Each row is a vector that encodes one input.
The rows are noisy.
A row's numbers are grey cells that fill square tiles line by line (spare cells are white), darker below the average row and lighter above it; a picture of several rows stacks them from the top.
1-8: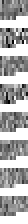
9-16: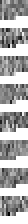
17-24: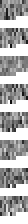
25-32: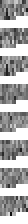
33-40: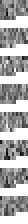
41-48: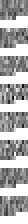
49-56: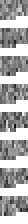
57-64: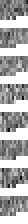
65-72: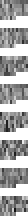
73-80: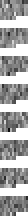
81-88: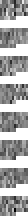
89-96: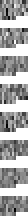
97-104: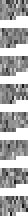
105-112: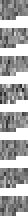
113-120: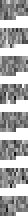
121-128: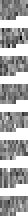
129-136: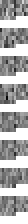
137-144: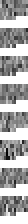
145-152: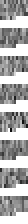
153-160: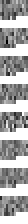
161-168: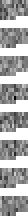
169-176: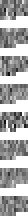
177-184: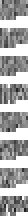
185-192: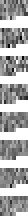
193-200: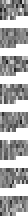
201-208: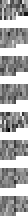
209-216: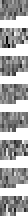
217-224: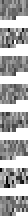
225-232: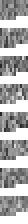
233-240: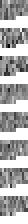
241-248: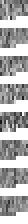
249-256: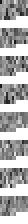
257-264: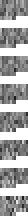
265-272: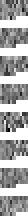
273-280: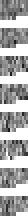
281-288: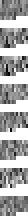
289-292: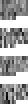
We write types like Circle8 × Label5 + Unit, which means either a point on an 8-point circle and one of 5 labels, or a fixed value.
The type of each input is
Bool × (Tree14 + Unit) + Line15.
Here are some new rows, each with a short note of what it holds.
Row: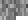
a node of a 14-node tree and a true/false value
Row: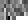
a true/false value
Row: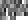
a node of a 14-node tree and a true/false value
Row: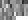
a point on a 15-point line
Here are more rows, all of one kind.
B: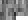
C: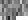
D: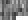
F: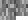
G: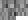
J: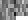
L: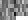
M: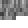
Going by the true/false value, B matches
D and M.
